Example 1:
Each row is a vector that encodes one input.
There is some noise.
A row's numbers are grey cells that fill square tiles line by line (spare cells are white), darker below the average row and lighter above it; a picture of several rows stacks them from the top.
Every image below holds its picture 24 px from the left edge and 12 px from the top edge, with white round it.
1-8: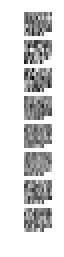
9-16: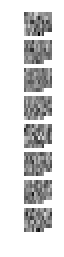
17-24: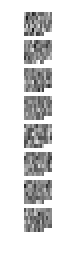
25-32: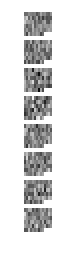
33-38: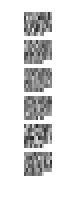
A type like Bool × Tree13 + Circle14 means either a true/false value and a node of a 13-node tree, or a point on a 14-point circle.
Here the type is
Bool × Line5.
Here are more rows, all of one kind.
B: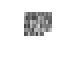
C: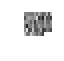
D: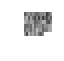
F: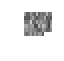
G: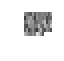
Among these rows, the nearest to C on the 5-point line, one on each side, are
B and D.
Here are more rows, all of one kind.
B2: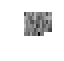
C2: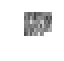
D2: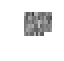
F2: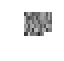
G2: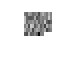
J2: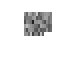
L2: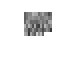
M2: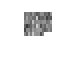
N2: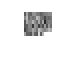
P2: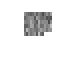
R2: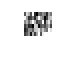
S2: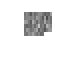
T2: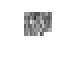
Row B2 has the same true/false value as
J2, L2, N2 and R2.
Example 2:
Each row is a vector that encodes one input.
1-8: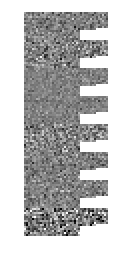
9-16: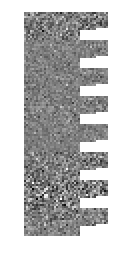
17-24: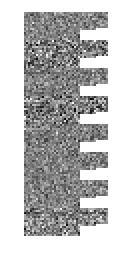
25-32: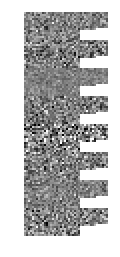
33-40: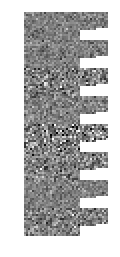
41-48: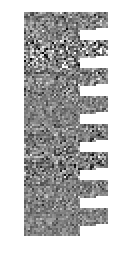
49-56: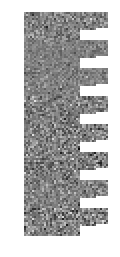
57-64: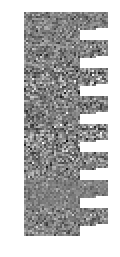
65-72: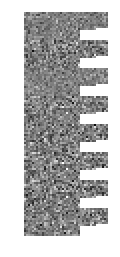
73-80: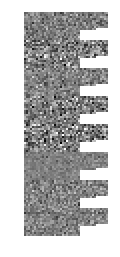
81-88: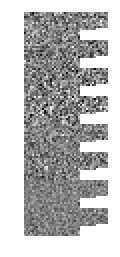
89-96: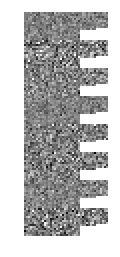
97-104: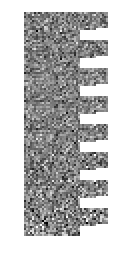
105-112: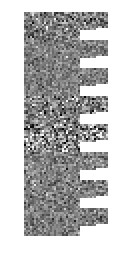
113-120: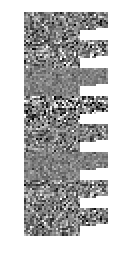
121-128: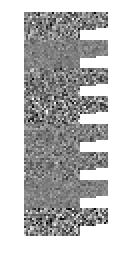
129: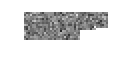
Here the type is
List2(Line9).
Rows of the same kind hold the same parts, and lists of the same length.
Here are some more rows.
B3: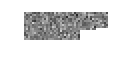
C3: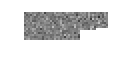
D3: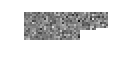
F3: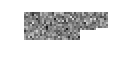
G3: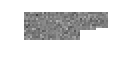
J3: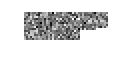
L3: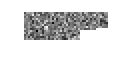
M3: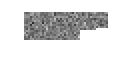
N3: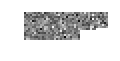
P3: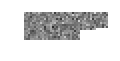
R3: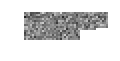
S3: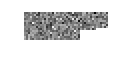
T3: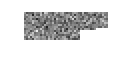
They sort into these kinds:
B3, C3, D3, G3, N3, S3
F3, L3, M3, P3, R3, T3
J3

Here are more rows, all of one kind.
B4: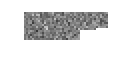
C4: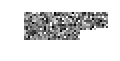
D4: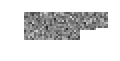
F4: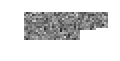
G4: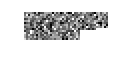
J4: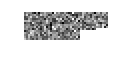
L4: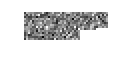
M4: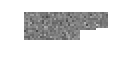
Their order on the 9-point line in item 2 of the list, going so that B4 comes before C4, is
D4, L4, M4, F4, B4, C4, J4, G4.
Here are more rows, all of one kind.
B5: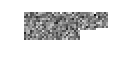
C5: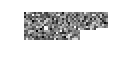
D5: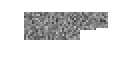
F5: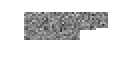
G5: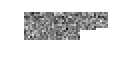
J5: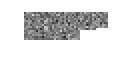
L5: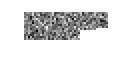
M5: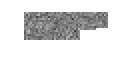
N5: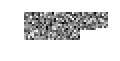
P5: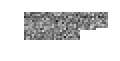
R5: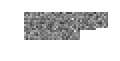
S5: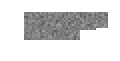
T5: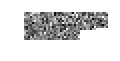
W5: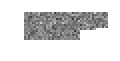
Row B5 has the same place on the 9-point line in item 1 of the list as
G5, J5, S5 and T5.
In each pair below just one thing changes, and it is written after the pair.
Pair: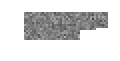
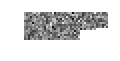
the place on the 9-point line in item 1 of the list
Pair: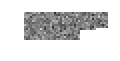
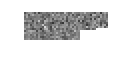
the place on the 9-point line in item 1 of the list
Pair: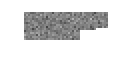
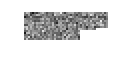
the place on the 9-point line in item 2 of the list
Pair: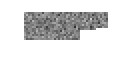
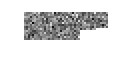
the place on the 9-point line in item 2 of the list
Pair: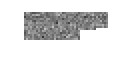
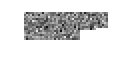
the place on the 9-point line in item 1 of the list
